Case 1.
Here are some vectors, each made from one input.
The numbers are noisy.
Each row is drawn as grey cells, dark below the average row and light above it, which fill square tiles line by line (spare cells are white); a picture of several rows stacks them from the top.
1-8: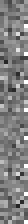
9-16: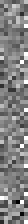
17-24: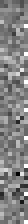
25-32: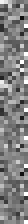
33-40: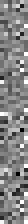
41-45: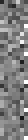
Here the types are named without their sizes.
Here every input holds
either a point on a line, or a node of a tree.
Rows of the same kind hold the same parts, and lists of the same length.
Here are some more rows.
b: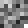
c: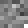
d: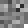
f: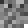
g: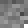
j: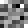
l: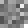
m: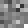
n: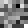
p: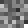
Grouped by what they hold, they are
b, j, l, n
c, d, f, g, m, p

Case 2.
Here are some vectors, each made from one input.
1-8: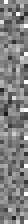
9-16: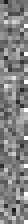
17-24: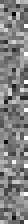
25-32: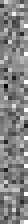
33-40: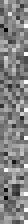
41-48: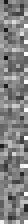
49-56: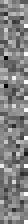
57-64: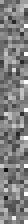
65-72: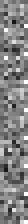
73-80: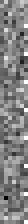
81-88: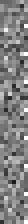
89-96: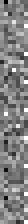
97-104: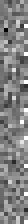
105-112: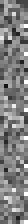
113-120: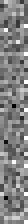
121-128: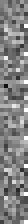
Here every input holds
a list of up to two points on a 9-point line.
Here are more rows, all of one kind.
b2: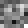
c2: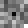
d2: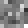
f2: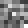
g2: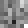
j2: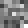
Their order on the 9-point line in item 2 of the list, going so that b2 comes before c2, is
g2, j2, f2, b2, c2, d2.
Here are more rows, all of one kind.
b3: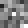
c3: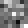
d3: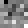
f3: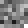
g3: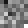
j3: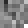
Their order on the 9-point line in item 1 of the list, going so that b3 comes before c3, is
b3, c3, f3, j3, g3, d3.
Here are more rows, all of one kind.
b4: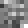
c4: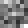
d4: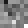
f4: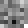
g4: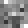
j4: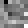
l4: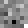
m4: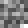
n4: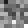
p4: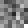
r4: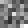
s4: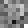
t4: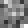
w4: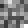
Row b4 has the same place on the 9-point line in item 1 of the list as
c4, g4 and t4.
